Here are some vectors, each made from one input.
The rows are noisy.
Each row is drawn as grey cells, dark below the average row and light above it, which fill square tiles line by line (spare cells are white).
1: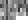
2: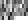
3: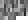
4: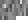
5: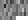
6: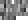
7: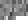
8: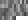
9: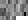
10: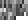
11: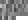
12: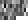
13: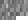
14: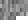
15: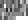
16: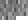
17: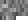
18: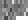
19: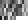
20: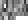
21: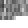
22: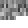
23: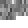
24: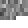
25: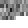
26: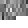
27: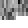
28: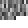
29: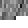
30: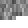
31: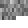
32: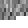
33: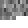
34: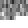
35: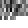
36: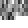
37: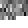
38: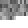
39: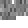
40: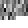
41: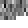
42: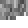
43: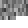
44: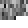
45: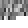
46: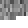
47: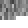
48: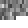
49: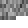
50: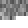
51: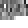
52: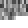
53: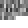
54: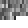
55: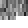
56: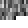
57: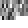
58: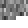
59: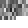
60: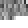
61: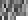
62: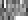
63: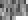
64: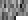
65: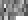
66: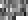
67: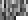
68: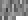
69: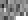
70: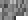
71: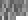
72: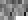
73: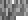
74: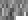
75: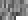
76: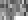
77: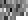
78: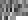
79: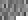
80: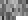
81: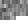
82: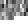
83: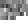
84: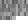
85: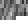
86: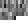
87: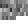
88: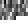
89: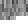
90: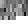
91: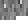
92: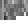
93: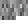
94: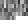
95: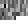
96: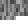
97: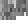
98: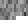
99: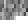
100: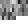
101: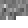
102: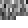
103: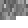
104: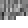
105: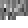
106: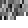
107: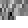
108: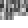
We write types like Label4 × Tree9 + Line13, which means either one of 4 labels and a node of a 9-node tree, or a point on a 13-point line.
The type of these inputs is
(Bool × Bool × Bool + Circle6) × Label6.
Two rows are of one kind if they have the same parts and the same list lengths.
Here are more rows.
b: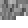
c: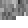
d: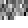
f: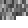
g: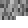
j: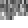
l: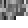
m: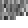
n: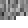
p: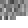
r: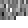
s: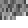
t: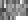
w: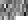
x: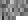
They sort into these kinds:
b, c, g, l, m, x
d, f, j, n, p, r, s, t, w

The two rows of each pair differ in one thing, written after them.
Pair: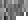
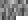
the place on the 6-point circle
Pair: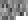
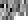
the label
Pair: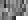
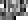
the place on the 6-point circle
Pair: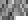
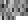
the place on the 6-point circle
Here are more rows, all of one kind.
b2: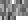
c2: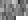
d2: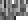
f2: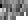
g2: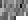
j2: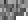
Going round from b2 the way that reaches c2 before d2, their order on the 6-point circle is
b2, c2, g2, f2, j2, d2.
